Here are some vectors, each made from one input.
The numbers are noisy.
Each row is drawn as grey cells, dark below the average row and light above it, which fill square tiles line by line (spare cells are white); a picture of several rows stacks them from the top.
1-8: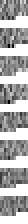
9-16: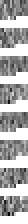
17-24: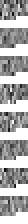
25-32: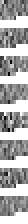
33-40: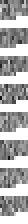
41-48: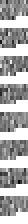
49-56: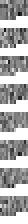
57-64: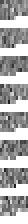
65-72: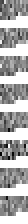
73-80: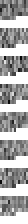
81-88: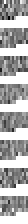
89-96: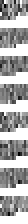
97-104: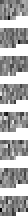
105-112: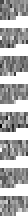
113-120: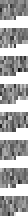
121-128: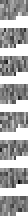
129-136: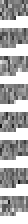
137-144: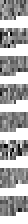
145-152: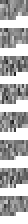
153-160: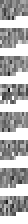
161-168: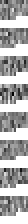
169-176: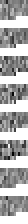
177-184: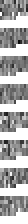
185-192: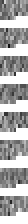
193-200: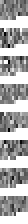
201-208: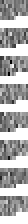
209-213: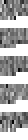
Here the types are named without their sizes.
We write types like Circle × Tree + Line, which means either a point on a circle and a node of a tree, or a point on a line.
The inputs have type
Bool × (Circle + Line).
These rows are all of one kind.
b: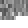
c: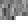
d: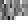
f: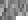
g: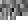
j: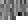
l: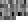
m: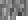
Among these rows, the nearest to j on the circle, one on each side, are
c and l.
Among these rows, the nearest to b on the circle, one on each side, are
d and g.
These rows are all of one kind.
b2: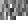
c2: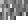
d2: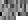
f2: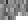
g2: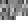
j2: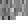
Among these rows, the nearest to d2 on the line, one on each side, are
f2 and j2.
